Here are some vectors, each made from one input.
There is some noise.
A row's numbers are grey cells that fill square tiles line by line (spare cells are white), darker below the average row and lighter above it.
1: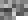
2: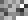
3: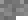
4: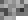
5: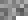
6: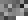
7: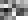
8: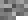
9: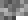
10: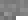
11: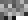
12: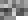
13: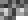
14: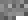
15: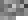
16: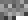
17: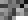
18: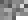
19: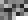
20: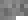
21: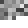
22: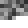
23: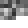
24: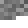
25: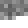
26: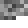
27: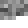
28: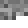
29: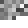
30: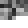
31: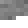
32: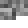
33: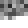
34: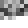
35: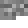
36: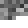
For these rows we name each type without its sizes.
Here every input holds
a point on a line and a true/false value.
